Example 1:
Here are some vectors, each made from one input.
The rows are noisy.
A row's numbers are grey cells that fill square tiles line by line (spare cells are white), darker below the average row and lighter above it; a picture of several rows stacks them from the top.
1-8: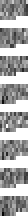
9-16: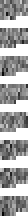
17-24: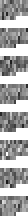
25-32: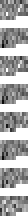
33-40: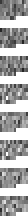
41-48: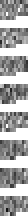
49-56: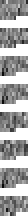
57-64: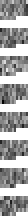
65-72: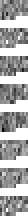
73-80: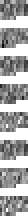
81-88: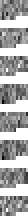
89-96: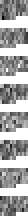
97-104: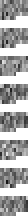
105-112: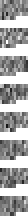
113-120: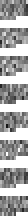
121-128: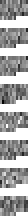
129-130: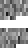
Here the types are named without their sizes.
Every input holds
a point on a circle.
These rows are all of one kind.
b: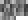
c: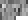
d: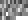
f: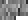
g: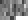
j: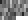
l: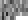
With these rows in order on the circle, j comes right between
f and g.
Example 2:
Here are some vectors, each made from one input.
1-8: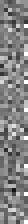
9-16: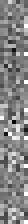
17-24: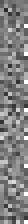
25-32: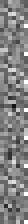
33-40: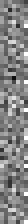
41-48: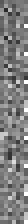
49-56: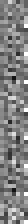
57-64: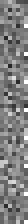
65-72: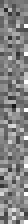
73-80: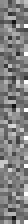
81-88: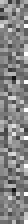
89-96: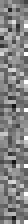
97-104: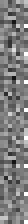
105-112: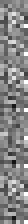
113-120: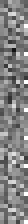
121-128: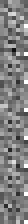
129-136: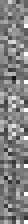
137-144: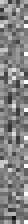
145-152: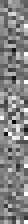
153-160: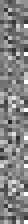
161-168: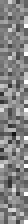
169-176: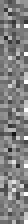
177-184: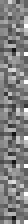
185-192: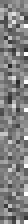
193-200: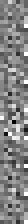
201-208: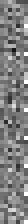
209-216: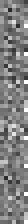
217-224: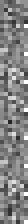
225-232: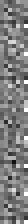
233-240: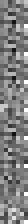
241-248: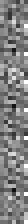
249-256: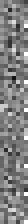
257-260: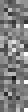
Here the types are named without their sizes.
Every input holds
either a fixed value, or a node of a tree.
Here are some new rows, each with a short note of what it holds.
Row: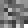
a node of a tree
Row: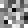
a fixed value
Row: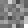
a node of a tree
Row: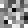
a fixed value
